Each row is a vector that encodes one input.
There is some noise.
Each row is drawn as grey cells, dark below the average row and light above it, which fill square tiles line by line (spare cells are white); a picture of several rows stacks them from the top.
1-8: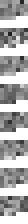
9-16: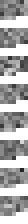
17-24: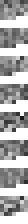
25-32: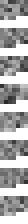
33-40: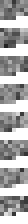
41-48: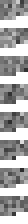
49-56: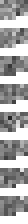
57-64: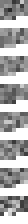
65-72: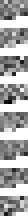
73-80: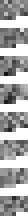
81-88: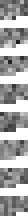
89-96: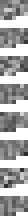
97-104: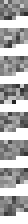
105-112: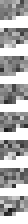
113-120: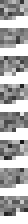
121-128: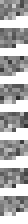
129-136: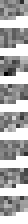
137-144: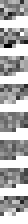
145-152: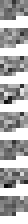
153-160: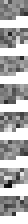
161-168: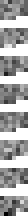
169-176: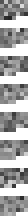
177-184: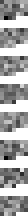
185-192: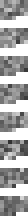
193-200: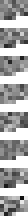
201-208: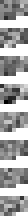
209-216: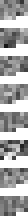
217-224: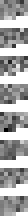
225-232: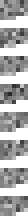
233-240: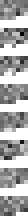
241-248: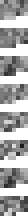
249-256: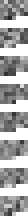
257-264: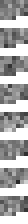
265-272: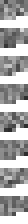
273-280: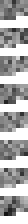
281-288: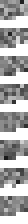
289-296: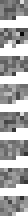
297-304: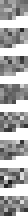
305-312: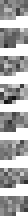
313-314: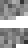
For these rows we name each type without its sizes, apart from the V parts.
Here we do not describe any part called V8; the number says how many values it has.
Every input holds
either two values of V8, or a list of points on a line.
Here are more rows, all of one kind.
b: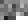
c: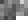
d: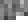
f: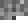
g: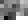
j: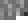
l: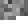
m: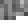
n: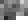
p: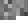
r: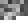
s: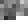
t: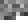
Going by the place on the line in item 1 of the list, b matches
d, f and m.
